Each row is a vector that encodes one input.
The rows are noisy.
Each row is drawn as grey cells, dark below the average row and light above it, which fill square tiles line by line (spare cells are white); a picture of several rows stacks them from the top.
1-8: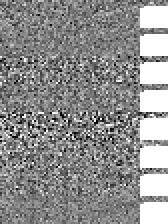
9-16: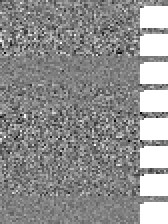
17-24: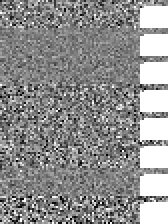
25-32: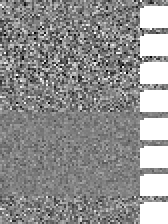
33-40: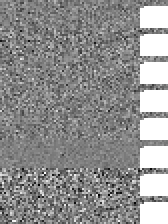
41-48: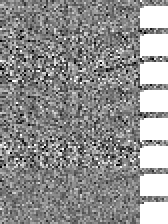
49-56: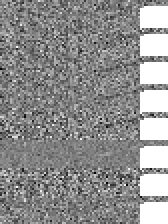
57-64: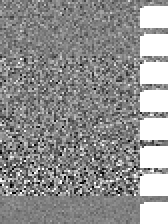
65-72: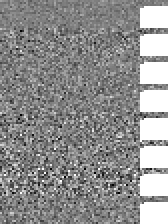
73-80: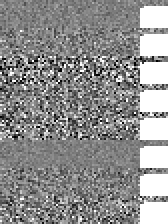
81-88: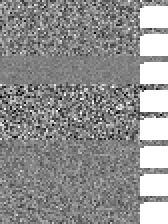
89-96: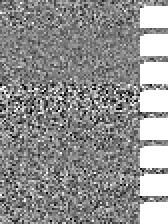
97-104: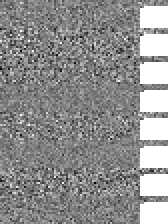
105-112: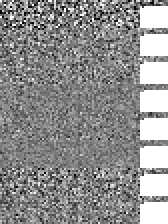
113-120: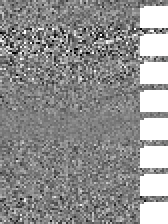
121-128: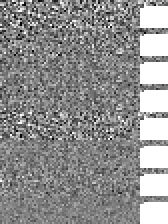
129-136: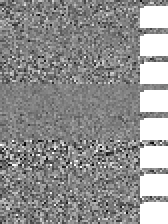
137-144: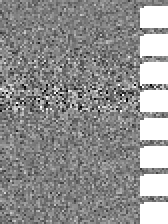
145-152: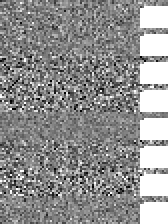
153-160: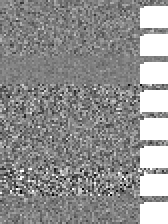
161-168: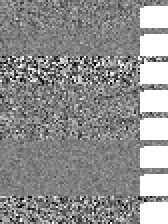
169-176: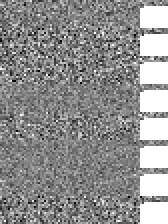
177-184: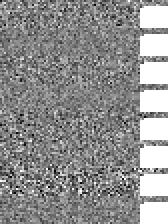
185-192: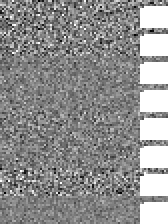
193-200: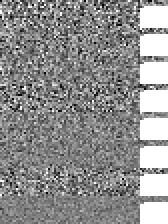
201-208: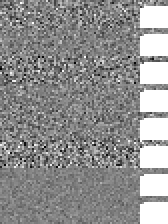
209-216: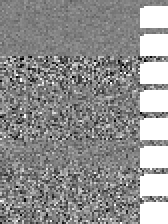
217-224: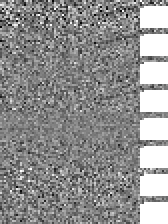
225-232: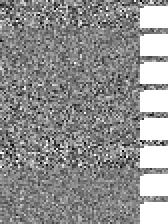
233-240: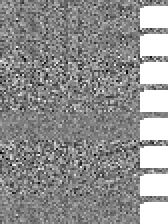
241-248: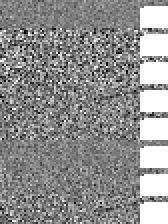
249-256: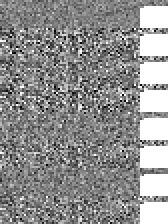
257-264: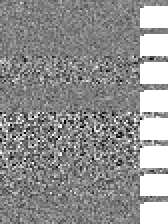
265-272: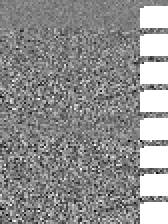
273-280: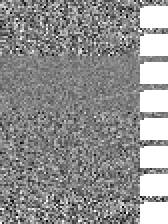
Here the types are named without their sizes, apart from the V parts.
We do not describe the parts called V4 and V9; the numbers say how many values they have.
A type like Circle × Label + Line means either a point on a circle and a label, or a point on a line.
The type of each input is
(Circle + Line) × Line × V9 + V4.
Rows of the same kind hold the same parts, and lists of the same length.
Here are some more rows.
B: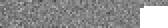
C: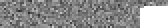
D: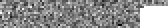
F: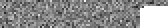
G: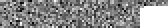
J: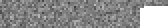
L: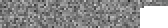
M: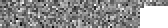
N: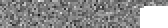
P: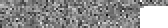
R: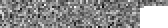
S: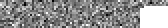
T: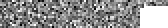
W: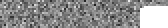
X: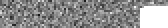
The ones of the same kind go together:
B, C, J, M, P, T, W, X
D, F, R, S
G, L, N

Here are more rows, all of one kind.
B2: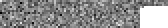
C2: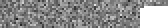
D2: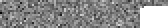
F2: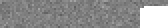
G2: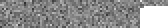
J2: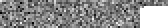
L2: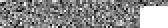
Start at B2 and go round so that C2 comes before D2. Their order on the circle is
B2, J2, C2, D2, G2, F2, L2.
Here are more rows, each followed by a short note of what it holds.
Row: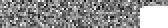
a point on a circle, a point on a line and a value of V9
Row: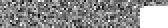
a point on each of two lines and a value of V9
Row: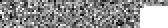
a value of V4
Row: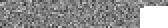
a point on each of two lines and a value of V9
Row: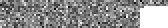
a point on a circle, a point on a line and a value of V9
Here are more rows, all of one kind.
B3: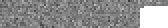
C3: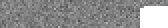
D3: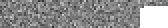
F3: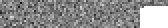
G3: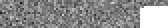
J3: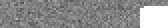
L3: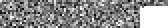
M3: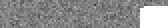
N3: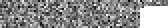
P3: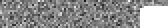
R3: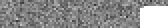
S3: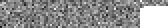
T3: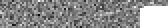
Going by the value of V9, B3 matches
C3 and J3.
